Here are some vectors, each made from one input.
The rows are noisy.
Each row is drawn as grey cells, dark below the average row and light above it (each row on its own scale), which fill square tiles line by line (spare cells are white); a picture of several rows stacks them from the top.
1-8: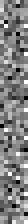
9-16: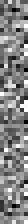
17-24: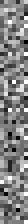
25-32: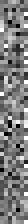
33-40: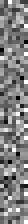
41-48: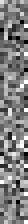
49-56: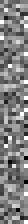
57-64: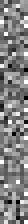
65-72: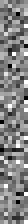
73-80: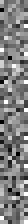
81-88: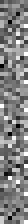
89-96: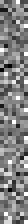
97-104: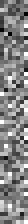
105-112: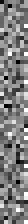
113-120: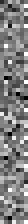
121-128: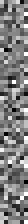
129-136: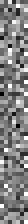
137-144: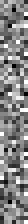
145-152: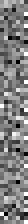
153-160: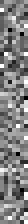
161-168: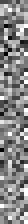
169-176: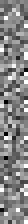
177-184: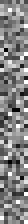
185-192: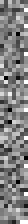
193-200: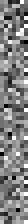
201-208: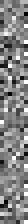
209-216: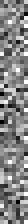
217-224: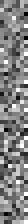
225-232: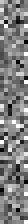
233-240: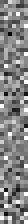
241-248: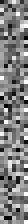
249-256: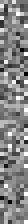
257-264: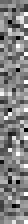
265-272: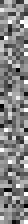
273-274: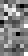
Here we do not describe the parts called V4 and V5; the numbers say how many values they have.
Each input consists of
either one of 9 labels and a value of V5, or a true/false value and a value of V4.
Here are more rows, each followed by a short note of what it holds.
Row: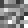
a true/false value and a value of V4
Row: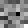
one of 9 labels and a value of V5
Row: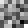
one of 9 labels and a value of V5
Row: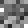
a true/false value and a value of V4
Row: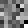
one of 9 labels and a value of V5
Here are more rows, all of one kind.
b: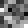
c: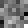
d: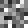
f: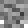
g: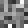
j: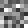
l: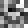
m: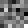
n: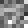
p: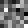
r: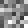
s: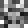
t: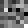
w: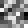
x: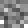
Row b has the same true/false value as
c, n, r and w.
